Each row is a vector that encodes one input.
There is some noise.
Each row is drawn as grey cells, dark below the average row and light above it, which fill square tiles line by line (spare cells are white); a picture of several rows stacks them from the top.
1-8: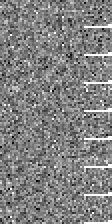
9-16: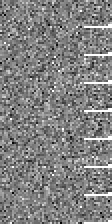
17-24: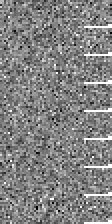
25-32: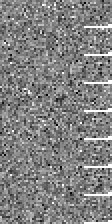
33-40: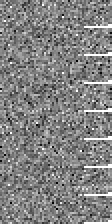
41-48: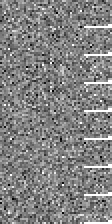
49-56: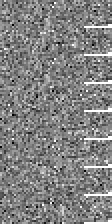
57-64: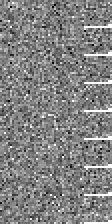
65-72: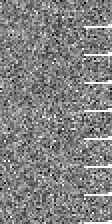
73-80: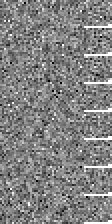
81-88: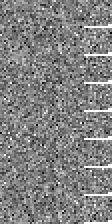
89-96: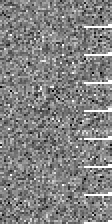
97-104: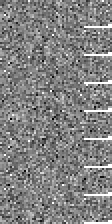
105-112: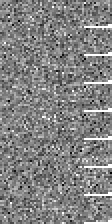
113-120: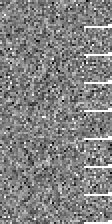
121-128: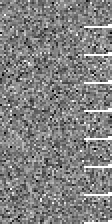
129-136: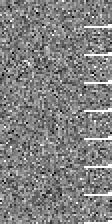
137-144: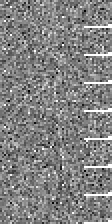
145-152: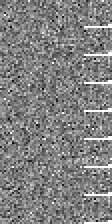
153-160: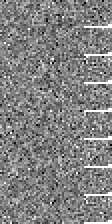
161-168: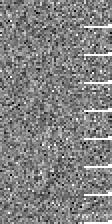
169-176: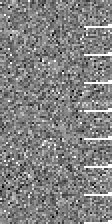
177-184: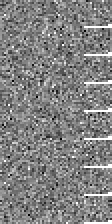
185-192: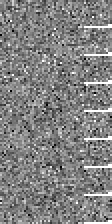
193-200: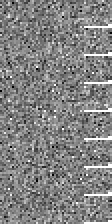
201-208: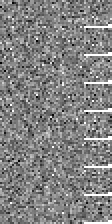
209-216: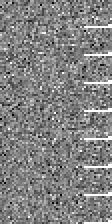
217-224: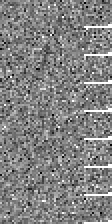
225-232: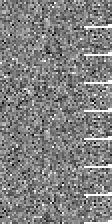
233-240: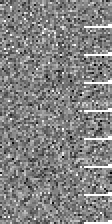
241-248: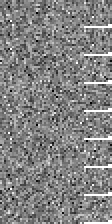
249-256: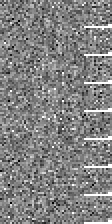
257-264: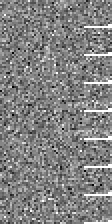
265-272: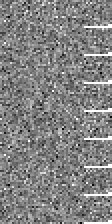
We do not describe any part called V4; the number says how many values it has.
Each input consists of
a point on an 8-point line and a value of V4, together with either a point on an 8-point circle and a true/false value, or one of 6 labels.
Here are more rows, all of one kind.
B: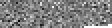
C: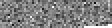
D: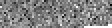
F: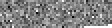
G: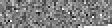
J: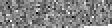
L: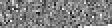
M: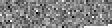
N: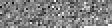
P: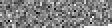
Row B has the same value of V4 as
D and P.
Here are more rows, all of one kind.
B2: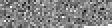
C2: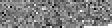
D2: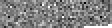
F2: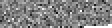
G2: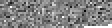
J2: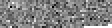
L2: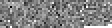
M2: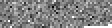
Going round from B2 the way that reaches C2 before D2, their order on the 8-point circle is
B2, G2, F2, C2, D2, J2, M2, L2.
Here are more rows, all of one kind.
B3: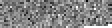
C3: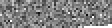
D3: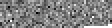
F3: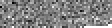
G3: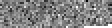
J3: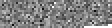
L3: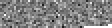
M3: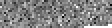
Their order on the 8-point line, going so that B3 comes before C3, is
G3, B3, D3, J3, M3, L3, C3, F3.
